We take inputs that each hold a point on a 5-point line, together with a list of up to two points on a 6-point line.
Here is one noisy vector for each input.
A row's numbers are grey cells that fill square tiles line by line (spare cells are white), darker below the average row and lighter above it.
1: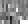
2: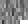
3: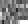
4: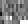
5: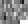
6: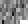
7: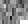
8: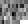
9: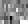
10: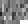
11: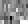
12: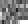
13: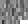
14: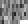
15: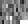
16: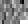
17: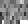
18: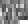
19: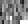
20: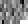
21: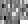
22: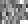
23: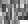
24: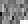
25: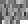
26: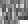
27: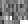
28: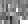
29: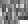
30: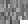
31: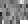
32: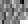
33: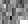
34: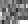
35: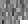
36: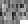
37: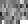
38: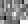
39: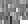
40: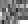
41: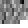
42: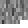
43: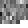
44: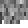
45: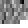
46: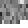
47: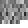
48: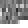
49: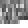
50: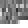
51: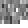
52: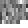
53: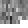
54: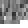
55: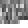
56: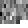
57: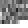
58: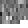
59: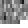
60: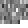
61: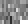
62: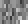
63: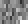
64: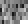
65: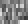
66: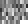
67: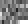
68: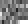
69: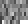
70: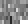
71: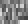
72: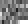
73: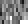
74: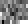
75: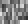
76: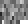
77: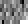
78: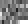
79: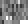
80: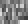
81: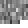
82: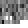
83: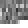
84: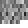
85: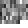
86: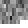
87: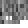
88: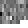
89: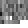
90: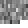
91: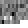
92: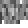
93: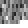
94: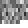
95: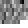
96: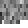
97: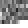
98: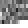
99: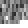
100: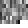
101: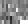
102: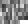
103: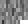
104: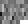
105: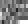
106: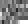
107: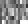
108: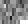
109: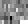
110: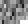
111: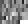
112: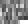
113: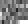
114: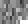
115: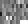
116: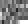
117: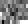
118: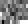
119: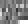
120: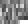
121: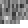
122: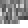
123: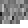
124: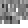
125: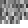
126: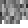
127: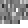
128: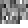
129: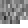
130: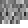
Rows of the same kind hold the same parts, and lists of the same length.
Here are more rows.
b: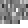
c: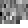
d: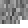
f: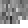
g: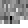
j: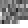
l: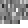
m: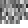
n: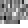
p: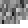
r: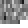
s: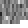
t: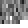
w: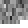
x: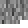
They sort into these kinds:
b, d, f, g, l, n, p, r, w, x
c, m, s, t
j

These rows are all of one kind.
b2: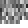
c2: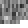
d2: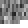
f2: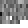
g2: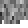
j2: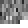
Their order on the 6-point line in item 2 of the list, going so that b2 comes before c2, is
b2, d2, c2, j2, g2, f2.
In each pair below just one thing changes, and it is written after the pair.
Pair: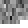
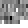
the place on the 5-point line
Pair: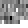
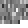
the place on the 6-point line in item 1 of the list
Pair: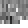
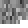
the place on the 5-point line
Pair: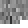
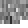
the place on the 5-point line
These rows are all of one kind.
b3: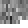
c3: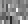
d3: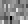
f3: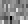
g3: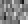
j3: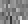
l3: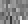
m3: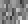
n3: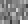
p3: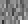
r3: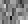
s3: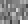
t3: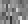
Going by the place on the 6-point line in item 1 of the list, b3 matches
c3, m3 and t3.
